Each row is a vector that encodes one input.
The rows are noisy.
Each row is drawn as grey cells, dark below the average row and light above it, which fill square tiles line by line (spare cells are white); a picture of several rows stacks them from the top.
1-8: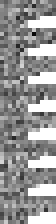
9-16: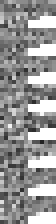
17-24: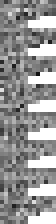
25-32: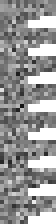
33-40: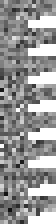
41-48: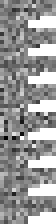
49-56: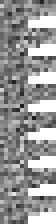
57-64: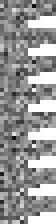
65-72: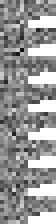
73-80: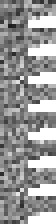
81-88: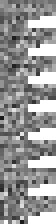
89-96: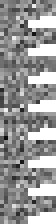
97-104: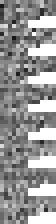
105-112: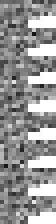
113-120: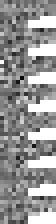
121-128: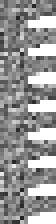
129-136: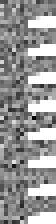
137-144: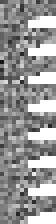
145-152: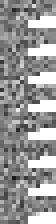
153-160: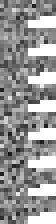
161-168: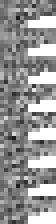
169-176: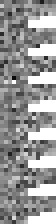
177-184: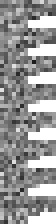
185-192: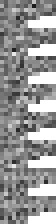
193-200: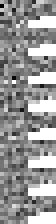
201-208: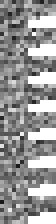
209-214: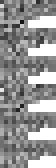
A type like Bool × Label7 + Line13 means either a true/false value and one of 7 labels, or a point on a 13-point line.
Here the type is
Bool × Bool × Bool.
